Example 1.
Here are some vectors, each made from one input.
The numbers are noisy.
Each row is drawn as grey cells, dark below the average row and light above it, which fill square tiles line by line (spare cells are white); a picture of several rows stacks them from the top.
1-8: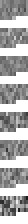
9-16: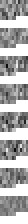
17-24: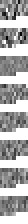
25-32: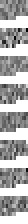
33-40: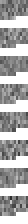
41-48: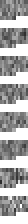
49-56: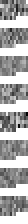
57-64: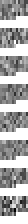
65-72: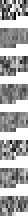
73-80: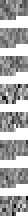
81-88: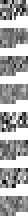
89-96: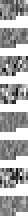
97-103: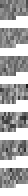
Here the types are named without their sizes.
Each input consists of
three true/false values.
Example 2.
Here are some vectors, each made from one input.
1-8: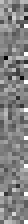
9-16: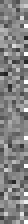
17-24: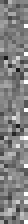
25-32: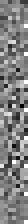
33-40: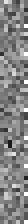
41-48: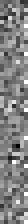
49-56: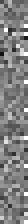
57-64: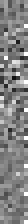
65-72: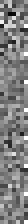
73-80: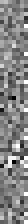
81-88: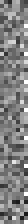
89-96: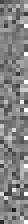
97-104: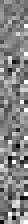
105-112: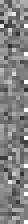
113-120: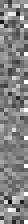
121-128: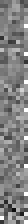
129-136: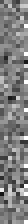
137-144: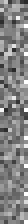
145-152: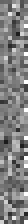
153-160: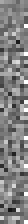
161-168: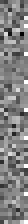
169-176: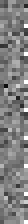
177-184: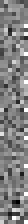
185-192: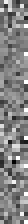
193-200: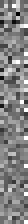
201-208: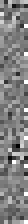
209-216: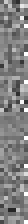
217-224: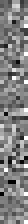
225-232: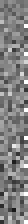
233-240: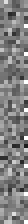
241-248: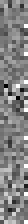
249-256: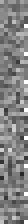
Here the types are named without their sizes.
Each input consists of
a node of a tree.
